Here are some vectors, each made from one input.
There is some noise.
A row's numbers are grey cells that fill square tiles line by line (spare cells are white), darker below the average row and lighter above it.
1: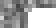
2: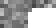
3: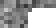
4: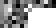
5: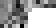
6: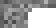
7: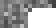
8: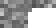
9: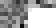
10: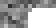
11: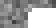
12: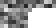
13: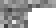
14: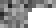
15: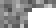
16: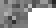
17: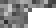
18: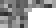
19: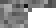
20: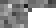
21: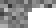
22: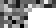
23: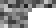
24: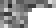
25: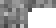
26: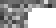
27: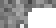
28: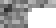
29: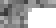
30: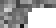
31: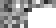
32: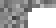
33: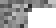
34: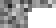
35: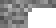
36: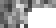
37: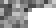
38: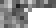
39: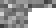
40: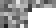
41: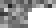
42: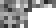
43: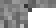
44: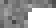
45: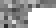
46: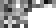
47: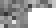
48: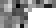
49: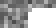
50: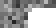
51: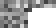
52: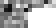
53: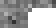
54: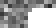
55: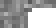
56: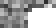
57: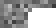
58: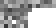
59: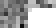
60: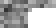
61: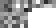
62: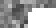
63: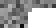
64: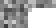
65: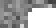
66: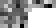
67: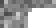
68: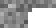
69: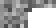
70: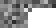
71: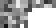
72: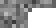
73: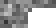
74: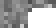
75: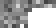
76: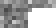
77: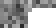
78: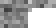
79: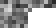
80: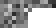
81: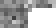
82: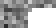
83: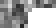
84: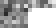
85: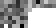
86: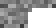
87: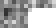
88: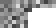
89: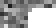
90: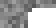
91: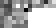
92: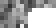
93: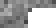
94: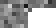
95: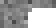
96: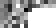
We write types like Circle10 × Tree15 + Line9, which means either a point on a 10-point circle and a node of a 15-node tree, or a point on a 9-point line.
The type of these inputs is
Line5 × Line5 × Line5 × Line5.
